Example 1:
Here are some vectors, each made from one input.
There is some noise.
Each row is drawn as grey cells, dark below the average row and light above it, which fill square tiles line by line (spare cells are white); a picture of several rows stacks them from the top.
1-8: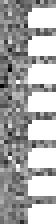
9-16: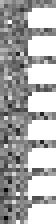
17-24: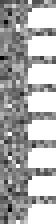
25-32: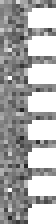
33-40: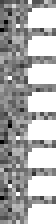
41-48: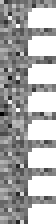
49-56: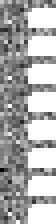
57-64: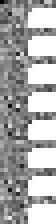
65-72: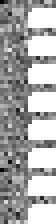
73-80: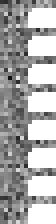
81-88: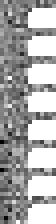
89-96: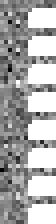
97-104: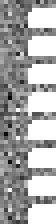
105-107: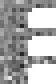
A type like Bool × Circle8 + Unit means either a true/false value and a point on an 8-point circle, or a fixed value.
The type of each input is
Bool × Bool × Bool + Label6.
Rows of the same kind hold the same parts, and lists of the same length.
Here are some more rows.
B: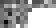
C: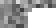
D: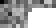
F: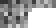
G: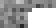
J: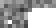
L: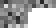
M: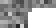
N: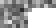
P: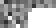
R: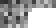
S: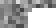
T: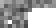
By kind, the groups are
B, D, F, L, P, R
C, G, J, M, N, S, T

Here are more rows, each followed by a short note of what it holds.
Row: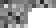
one of 6 labels
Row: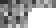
one of 6 labels
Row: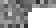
three true/false values
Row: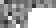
one of 6 labels
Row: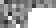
one of 6 labels
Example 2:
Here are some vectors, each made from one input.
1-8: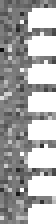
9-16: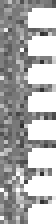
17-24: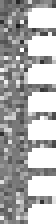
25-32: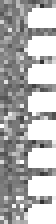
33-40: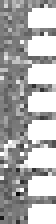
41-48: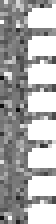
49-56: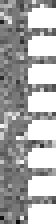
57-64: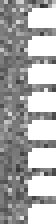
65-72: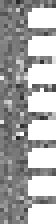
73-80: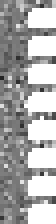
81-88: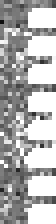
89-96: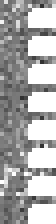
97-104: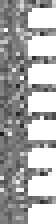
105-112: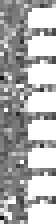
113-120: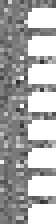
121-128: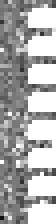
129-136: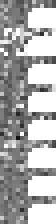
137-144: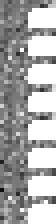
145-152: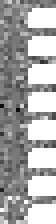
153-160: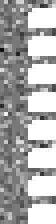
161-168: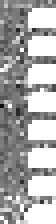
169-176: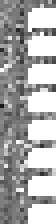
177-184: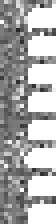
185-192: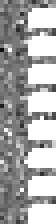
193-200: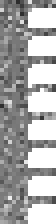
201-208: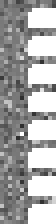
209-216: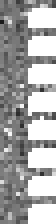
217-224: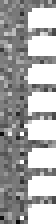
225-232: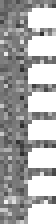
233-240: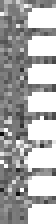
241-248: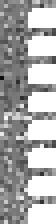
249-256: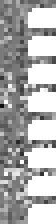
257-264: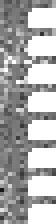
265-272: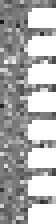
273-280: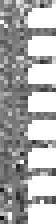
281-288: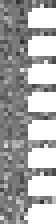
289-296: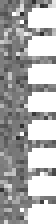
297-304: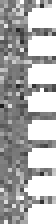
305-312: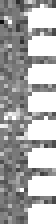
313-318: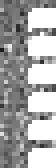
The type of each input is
(Bool × Bool × Bool + Unit) × Label7.
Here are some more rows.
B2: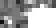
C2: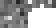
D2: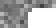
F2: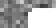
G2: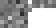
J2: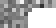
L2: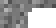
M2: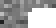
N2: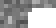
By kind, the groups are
B2, J2, M2, N2
C2, D2, F2, G2, L2

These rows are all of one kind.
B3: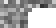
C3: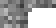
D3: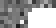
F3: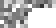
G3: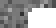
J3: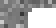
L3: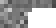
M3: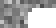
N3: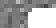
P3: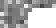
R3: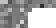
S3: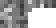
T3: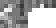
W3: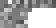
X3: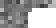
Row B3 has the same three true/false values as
D3, G3, M3 and P3.
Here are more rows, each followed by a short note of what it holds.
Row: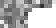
one of 7 labels and three true/false values
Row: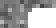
one of 7 labels and three true/false values
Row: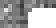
one of 7 labels and three true/false values
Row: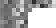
one of 7 labels and three true/false values
